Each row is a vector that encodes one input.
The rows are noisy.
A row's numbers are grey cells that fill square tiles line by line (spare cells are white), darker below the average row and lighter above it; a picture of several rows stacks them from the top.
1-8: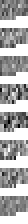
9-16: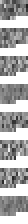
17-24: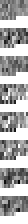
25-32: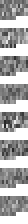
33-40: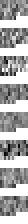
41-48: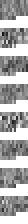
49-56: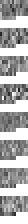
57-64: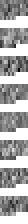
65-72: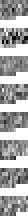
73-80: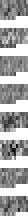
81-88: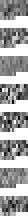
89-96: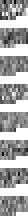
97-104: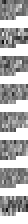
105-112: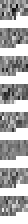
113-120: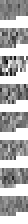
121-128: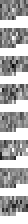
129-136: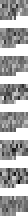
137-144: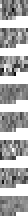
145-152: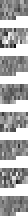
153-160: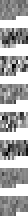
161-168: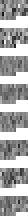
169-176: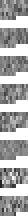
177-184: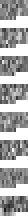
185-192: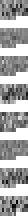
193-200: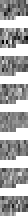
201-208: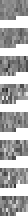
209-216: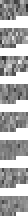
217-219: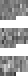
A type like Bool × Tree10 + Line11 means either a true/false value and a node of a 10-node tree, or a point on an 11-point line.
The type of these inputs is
Bool × Tree9 + Tree19 + Unit.
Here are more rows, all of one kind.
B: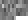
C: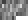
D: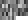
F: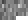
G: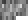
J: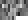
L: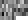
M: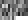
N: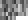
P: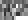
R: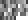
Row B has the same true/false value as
L and P.
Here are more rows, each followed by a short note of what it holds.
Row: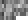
a node of a 9-node tree and a true/false value
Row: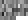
a node of a 9-node tree and a true/false value
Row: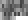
a node of a 19-node tree
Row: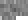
a node of a 19-node tree
